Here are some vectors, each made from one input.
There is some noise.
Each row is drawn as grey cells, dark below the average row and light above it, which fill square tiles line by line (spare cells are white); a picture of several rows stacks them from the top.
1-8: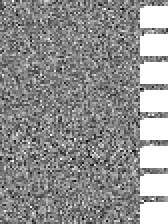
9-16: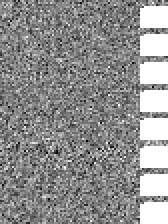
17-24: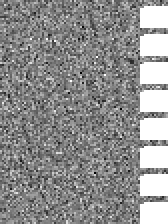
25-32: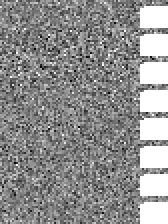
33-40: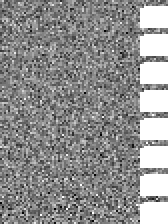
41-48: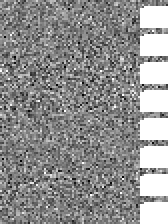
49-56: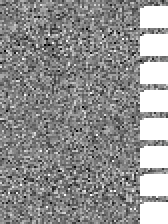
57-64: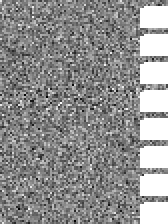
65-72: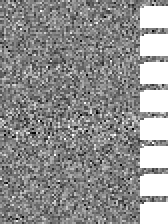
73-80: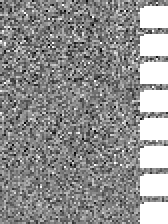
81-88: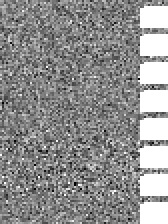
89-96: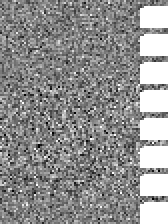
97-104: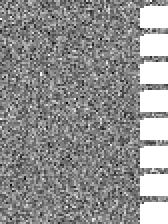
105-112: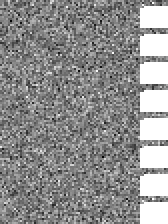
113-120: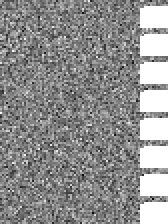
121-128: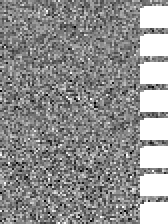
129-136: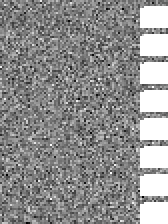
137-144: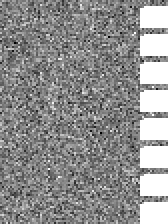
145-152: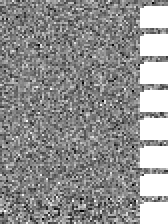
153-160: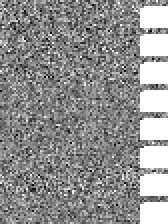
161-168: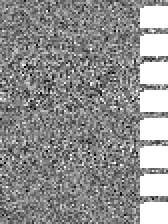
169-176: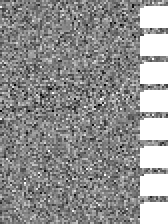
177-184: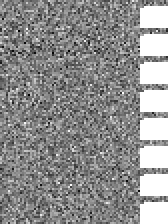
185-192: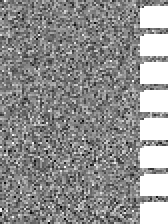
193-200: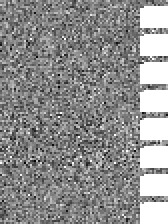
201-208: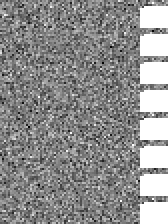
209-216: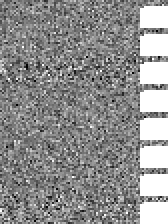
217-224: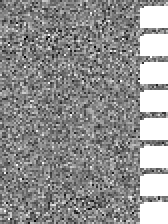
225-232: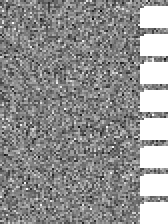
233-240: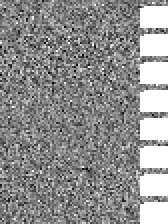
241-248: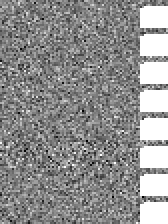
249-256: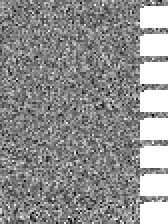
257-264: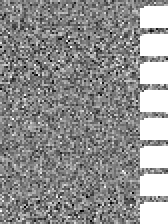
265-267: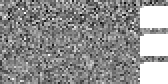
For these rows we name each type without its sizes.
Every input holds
a point on a line, together with either a point on a line, or five true/false values.
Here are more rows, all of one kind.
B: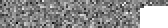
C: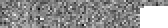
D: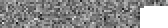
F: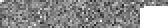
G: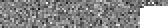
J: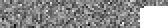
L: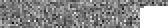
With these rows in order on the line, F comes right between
C and G.
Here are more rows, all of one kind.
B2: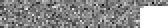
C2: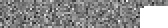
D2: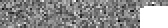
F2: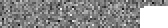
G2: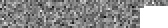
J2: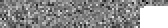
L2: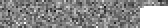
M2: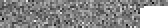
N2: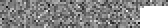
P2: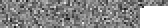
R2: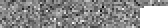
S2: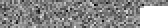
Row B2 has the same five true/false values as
J2, L2, P2 and S2.
